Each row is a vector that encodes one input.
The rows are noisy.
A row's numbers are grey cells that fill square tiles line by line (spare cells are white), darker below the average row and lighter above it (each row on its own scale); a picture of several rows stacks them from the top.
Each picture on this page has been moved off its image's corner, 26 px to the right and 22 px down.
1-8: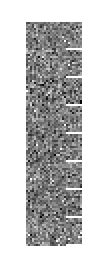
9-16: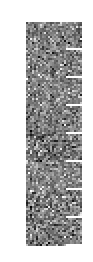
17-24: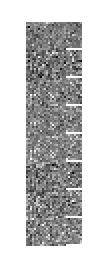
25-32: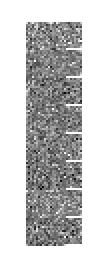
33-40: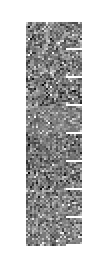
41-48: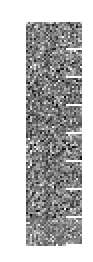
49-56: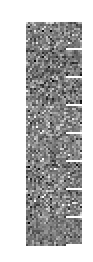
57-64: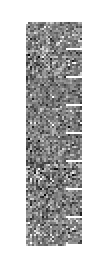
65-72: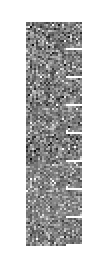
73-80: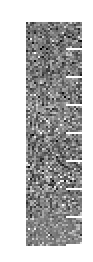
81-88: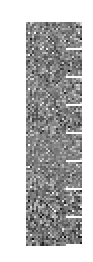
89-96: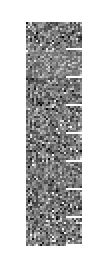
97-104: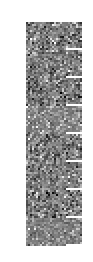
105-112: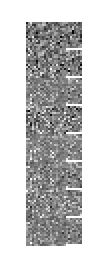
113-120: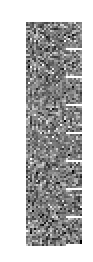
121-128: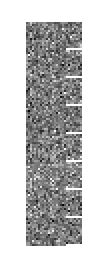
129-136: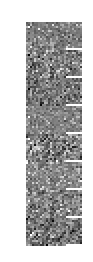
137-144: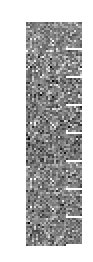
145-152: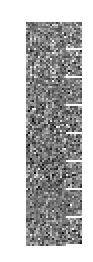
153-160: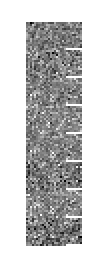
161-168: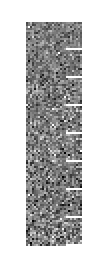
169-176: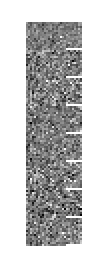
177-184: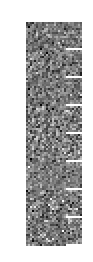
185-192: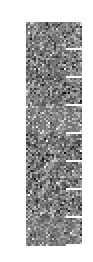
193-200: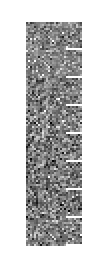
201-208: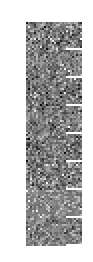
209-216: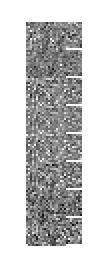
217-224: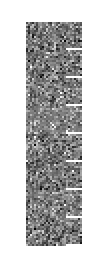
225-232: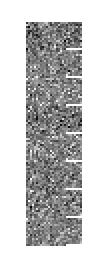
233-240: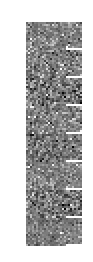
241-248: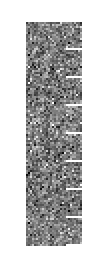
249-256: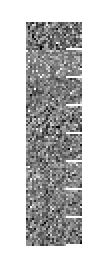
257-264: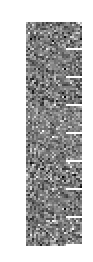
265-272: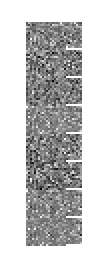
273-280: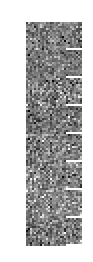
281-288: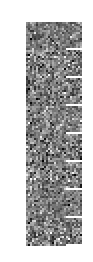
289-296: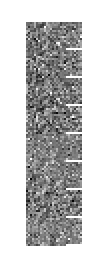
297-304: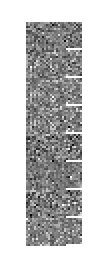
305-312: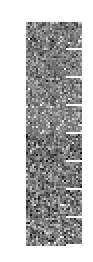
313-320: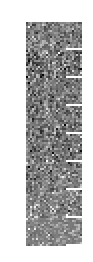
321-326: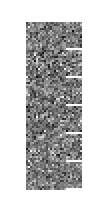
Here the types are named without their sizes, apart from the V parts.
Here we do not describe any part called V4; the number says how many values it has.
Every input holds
either a point on each of four lines, or a value of V4.
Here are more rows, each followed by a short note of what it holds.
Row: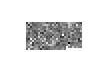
a value of V4
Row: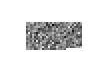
a value of V4
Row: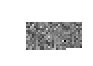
a point on each of four lines
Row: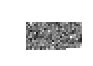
a value of V4
